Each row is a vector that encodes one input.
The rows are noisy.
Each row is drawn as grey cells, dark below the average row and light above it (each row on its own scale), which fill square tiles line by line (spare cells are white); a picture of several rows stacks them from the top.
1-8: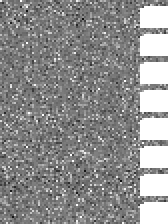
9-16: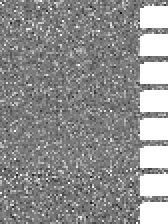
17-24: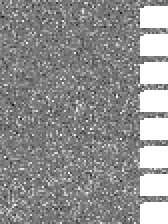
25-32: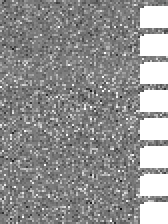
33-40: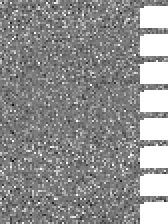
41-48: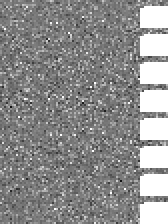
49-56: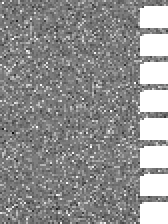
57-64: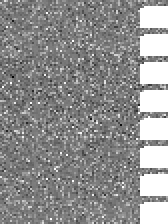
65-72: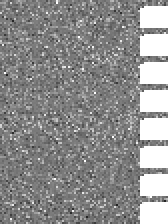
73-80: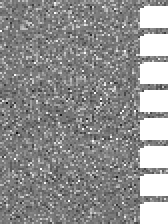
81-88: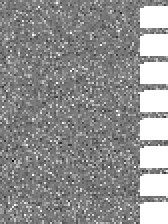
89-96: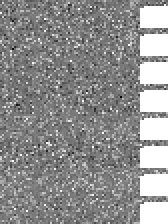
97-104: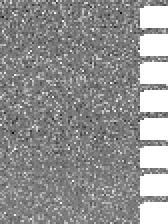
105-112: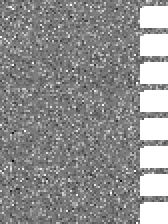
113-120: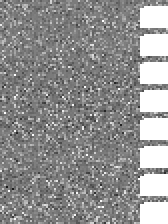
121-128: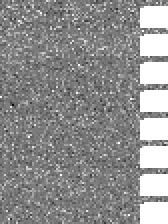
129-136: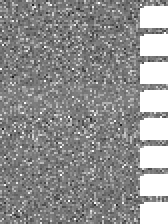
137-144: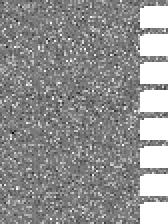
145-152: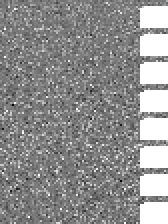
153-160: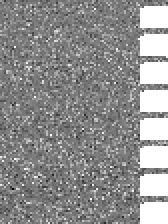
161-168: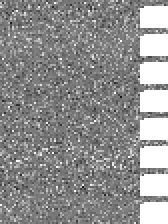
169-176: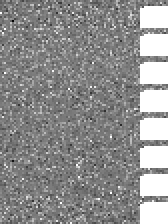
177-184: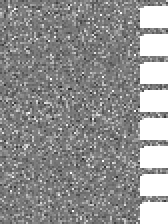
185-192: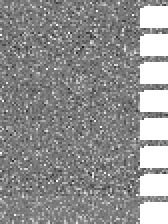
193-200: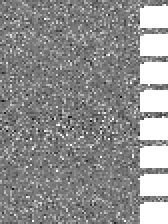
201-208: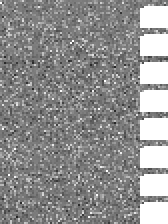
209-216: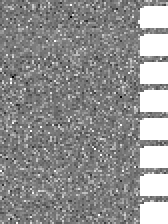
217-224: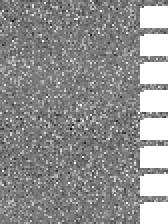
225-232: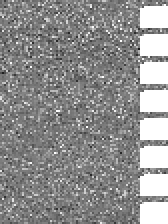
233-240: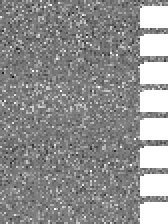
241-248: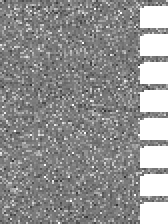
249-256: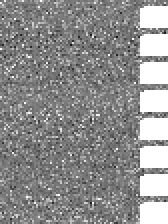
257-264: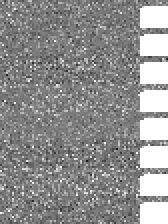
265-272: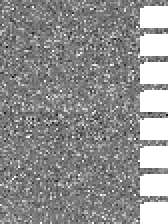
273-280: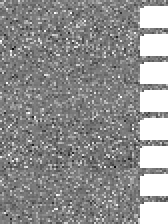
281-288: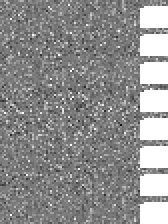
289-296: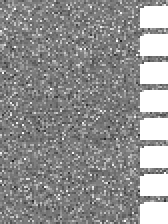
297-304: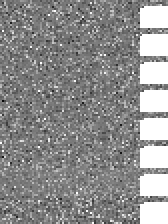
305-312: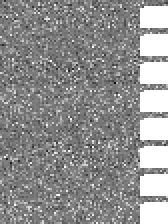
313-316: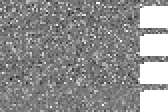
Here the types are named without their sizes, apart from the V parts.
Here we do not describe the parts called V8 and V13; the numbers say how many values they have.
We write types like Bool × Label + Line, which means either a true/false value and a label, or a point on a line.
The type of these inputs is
(Circle + V8) × (Line + V13).
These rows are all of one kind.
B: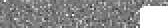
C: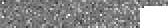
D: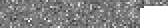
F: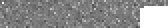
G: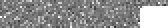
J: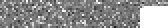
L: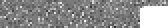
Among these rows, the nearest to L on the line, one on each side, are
F and G.
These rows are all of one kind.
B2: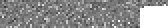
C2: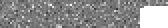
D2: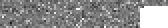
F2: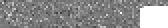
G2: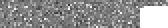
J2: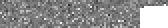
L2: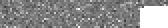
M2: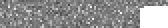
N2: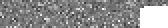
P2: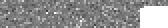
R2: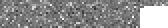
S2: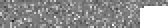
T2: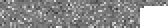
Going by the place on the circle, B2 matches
D2, L2 and N2.
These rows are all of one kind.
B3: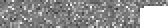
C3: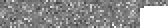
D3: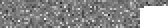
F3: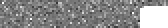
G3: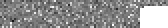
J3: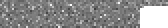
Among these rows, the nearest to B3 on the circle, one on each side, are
C3 and J3.
